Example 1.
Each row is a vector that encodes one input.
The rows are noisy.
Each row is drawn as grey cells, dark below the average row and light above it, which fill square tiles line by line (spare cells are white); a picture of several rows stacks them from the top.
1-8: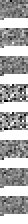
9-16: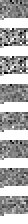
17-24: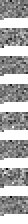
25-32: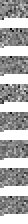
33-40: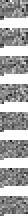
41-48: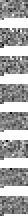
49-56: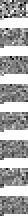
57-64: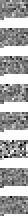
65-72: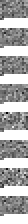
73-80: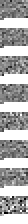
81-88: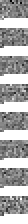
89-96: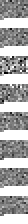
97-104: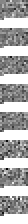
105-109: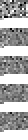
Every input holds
either a fixed value, or four true/false values.
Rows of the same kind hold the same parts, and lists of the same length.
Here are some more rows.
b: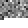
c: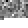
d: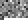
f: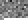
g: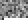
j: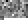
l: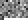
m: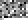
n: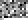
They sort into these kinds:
b, c, d, f, g, j, l
m, n

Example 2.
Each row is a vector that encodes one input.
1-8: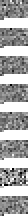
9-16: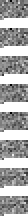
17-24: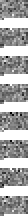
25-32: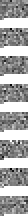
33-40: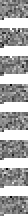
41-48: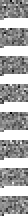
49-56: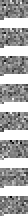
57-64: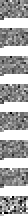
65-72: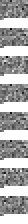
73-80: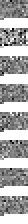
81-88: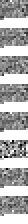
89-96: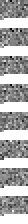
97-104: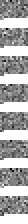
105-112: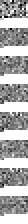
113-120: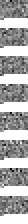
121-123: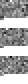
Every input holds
either a fixed value, or four true/false values.
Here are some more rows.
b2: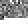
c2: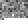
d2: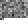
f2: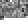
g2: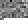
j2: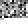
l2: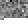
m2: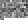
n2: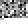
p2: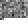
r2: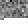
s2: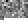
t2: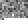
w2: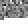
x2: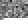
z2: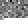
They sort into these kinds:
b2, c2, d2, f2, g2, l2, m2, p2, r2, s2, t2, w2, x2, z2
j2, n2

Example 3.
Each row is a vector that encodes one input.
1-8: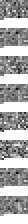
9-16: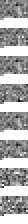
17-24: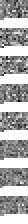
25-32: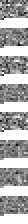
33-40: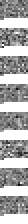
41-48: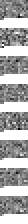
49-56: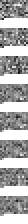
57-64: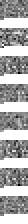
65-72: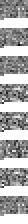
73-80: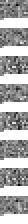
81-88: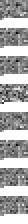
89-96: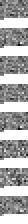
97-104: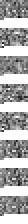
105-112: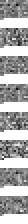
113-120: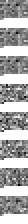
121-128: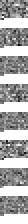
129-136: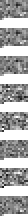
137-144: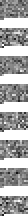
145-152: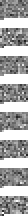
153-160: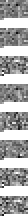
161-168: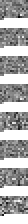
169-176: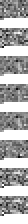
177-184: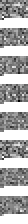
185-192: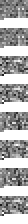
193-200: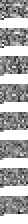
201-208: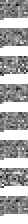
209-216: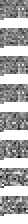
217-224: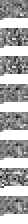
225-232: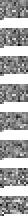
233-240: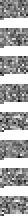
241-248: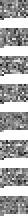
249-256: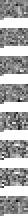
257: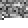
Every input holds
a point on a 19-point line.
